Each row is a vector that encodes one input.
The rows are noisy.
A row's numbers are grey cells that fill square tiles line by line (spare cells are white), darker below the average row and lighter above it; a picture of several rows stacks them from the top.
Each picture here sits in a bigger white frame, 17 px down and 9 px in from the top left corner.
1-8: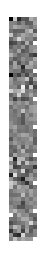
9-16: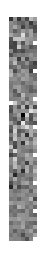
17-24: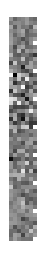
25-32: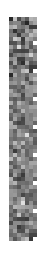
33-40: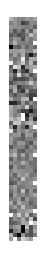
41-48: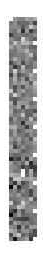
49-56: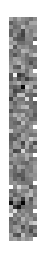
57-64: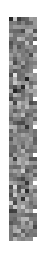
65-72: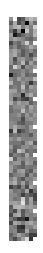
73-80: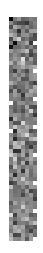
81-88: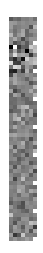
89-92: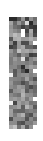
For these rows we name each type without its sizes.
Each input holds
a list of points on a line.
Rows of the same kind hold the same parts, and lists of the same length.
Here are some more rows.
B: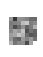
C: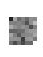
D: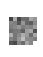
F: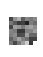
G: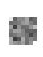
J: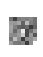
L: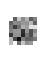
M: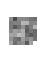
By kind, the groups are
B, C, D, G, L, M
F
J

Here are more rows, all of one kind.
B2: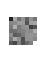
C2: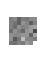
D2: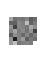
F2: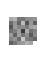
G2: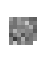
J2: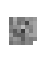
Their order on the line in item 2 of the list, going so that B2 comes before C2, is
G2, B2, F2, J2, C2, D2.
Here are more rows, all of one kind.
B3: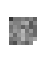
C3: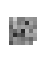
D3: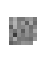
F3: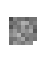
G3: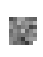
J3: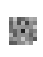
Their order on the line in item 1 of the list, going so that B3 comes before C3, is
F3, B3, J3, D3, C3, G3.
